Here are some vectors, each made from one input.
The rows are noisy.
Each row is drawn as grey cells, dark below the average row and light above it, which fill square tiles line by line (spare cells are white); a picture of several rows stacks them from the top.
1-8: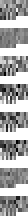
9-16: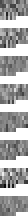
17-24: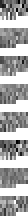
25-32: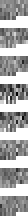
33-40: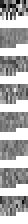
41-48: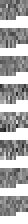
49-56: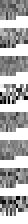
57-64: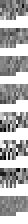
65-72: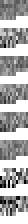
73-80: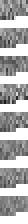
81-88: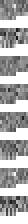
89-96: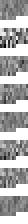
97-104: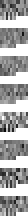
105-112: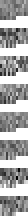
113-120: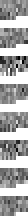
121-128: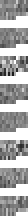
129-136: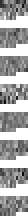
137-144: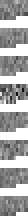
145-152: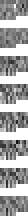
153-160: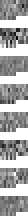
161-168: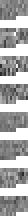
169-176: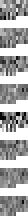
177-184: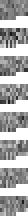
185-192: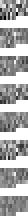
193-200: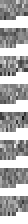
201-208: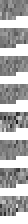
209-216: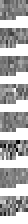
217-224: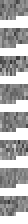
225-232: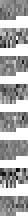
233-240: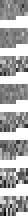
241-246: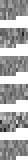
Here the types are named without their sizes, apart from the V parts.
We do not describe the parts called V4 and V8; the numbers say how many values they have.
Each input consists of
a value of V4 and a value of V8, together with either a point on a line, or a list of points on a circle.
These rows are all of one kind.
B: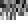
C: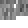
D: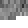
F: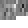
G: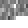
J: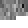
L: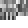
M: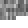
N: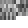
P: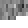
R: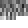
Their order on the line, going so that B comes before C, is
L, M, P, R, B, D, N, J, F, C, G.
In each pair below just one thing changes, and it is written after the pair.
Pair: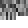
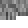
the place on the circle in item 2 of the list
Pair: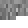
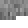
the value of V8
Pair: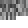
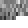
the place on the circle in item 1 of the list
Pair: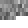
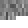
the place on the circle in item 1 of the list
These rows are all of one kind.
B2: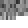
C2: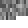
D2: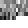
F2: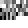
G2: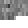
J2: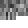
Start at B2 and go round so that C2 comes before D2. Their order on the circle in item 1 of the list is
B2, G2, C2, J2, D2, F2.
